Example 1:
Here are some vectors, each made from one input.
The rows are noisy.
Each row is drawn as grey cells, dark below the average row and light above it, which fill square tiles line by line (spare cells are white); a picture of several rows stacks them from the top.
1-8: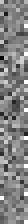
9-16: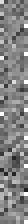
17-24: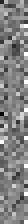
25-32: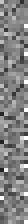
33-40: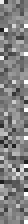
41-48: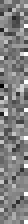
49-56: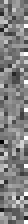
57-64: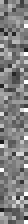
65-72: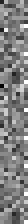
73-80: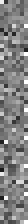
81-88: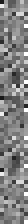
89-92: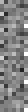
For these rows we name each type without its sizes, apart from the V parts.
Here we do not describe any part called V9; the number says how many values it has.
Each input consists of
either a label, or a point on each of two lines and a value of V9.
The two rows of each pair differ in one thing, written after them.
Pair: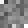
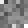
the place on one of the two lines
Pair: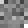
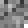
the value of V9
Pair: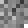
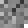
the place on one of the two lines
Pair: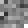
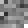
the place on one of the two lines
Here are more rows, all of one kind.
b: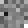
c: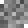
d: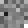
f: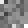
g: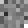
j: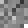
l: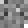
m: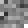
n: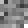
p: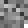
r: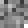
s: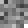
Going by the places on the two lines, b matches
d and f.
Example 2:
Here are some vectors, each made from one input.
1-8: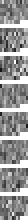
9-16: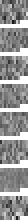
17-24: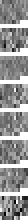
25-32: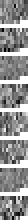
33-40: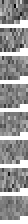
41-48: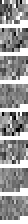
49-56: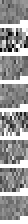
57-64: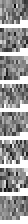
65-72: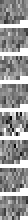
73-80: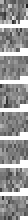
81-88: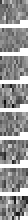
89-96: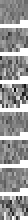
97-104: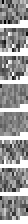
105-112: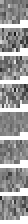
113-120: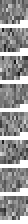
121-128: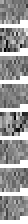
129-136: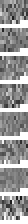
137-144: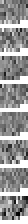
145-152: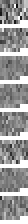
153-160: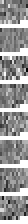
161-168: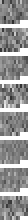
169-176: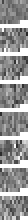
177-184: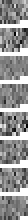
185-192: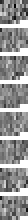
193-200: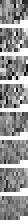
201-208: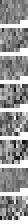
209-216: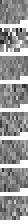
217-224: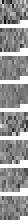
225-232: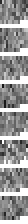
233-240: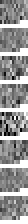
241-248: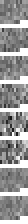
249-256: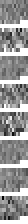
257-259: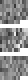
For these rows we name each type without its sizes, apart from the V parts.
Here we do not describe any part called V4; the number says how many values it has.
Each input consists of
either a point on a circle, or a fixed value, or a true/false value and a value of V4.
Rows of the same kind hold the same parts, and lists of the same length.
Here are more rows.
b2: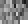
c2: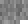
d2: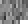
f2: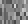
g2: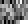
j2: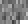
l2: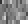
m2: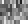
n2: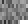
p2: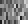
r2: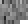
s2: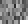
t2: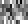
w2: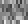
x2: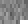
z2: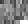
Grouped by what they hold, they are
b2
c2, d2, f2, j2, m2, n2, r2, t2, w2, x2
g2, l2, p2, s2, z2

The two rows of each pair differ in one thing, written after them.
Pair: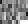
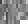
the true/false value
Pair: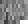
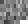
the value of V4
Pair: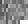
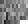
the value of V4
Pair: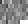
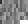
the true/false value
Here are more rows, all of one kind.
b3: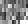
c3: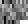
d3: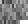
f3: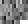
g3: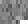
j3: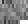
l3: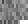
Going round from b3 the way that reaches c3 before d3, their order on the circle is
b3, g3, j3, f3, c3, d3, l3.
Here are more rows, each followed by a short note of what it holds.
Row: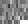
a fixed value
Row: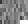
a true/false value and a value of V4
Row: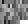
a fixed value
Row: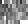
a true/false value and a value of V4
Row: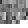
a true/false value and a value of V4
